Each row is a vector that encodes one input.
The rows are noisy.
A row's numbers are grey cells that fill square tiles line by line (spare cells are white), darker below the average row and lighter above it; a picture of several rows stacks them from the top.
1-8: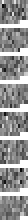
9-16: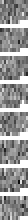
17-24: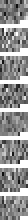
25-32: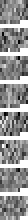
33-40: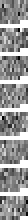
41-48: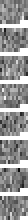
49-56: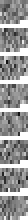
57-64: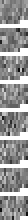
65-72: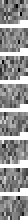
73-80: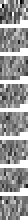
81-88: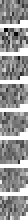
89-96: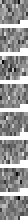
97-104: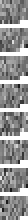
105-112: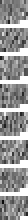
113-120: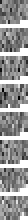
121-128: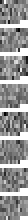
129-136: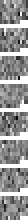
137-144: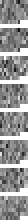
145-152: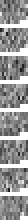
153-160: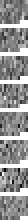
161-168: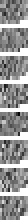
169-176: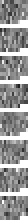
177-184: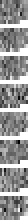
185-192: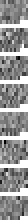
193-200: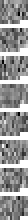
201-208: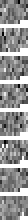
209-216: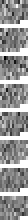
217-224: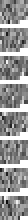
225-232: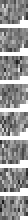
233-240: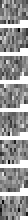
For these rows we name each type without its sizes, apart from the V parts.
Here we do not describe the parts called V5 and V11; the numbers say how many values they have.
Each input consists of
a true/false value and a value of V5, together with either a point on a line, or a value of V11.
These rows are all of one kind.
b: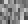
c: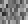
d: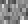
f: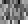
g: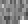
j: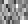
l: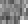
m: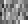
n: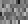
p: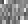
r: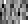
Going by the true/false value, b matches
m, n and r.
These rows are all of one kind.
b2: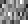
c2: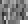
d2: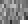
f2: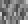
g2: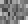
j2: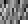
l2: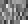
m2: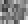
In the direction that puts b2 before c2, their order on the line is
g2, l2, d2, j2, m2, b2, c2, f2.
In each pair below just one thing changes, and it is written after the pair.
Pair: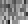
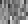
the value of V11
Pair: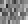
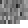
the true/false value
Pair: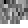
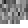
the value of V11
